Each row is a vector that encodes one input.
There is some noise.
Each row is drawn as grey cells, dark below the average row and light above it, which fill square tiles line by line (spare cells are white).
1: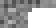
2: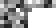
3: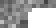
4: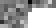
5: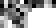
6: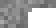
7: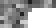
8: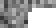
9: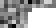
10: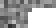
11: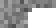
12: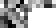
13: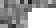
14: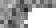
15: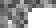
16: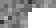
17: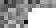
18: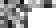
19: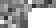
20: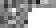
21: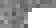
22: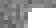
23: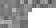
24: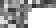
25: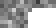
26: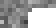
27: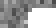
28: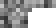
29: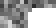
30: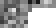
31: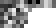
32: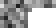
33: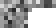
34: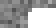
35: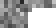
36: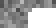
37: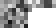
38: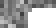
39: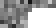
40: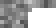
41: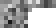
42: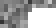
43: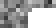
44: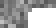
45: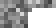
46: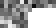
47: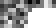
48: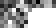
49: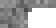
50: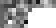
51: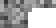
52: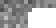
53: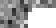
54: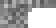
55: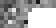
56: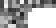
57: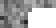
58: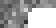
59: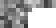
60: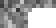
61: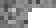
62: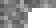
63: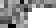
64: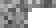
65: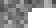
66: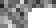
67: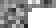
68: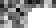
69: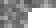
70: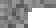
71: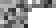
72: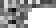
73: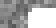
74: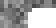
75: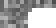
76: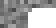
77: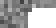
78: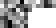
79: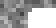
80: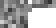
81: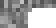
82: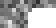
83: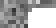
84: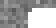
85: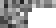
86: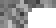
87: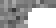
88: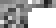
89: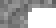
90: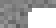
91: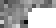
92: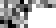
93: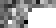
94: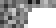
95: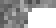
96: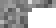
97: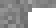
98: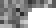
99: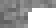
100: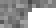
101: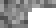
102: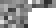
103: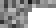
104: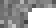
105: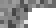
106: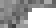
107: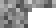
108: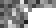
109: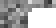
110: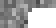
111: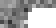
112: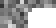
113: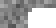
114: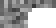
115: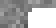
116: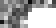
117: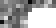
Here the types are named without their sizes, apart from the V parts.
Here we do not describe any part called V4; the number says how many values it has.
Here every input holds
a list of items, each a true/false value and a value of V4.
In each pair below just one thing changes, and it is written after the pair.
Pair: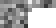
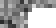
the value of V4 in item 1 of the list
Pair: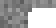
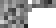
the value of V4 in item 1 of the list
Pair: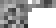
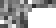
the value of V4 in item 1 of the list
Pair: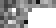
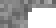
the value of V4 in item 1 of the list
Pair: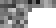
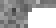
the value of V4 in item 1 of the list
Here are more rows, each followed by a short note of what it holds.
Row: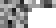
the empty list
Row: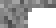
a list of two items
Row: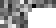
a list of two items
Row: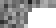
a list of one item
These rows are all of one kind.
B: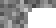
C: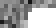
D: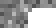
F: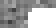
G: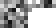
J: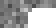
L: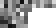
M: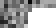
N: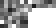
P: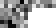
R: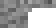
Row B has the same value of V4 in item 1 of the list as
D, G and J.
